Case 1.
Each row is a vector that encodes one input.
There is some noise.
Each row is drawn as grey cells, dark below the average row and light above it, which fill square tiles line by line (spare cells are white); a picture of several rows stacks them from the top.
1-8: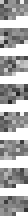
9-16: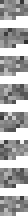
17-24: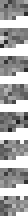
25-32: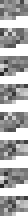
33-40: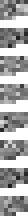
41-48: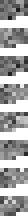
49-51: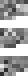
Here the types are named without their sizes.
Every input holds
a label.
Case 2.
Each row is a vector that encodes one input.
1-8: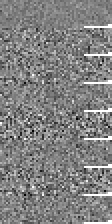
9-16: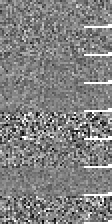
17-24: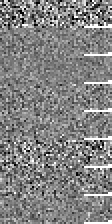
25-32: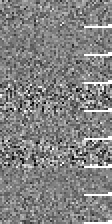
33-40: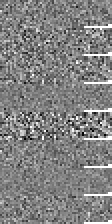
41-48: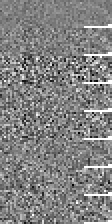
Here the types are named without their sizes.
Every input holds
a point on a line.
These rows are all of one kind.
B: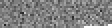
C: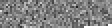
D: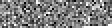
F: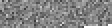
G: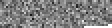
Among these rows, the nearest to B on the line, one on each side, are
D and G.
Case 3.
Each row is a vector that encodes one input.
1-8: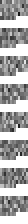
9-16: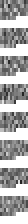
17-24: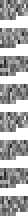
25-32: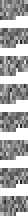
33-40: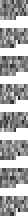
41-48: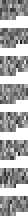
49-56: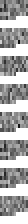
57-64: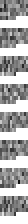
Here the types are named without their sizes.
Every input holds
a point on a circle.
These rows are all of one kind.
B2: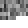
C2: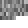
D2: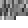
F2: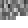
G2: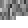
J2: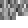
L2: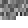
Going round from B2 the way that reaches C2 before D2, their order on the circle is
B2, C2, J2, G2, F2, L2, D2.
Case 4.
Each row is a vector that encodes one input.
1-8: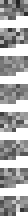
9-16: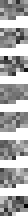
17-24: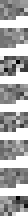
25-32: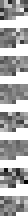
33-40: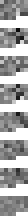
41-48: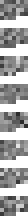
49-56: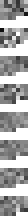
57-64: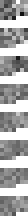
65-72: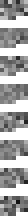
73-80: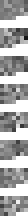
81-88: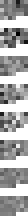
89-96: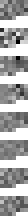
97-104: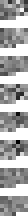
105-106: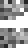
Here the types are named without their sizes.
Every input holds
a label.
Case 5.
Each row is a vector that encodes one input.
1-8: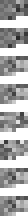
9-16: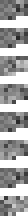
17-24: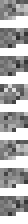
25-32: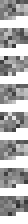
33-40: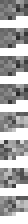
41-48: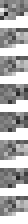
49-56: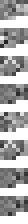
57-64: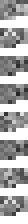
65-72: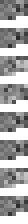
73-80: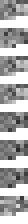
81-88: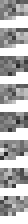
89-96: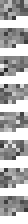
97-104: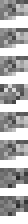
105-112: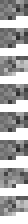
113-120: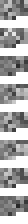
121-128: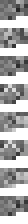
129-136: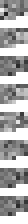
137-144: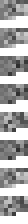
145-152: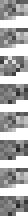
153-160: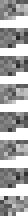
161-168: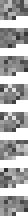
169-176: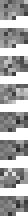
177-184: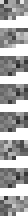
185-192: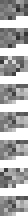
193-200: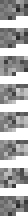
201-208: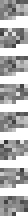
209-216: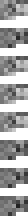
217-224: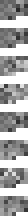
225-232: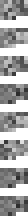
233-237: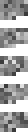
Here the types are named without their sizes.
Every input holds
a label.
